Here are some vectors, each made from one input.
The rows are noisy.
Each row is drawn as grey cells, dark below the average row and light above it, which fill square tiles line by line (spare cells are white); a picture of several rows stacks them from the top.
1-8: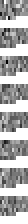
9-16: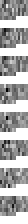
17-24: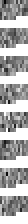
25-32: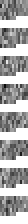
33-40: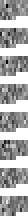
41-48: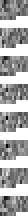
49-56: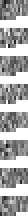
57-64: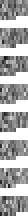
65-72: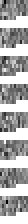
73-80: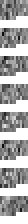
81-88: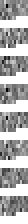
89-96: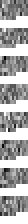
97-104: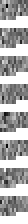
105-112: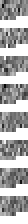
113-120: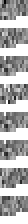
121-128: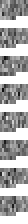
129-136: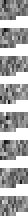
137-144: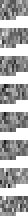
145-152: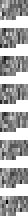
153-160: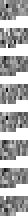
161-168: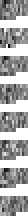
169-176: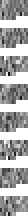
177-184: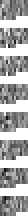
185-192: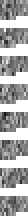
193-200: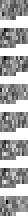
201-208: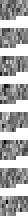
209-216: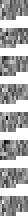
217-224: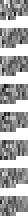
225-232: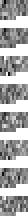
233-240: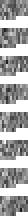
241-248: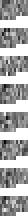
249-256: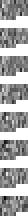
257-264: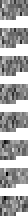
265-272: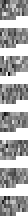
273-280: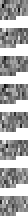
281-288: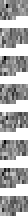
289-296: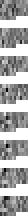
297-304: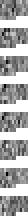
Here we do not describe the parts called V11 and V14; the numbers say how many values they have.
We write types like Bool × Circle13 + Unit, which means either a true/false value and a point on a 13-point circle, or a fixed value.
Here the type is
Bool × (Line6 + V11) + V14.
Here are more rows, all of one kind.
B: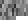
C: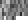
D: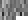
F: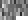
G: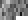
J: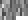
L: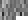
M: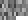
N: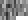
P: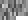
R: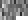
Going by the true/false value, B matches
M, N and P.
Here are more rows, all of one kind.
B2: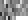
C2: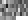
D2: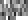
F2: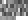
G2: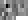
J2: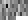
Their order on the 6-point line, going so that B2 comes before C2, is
D2, B2, J2, G2, C2, F2.
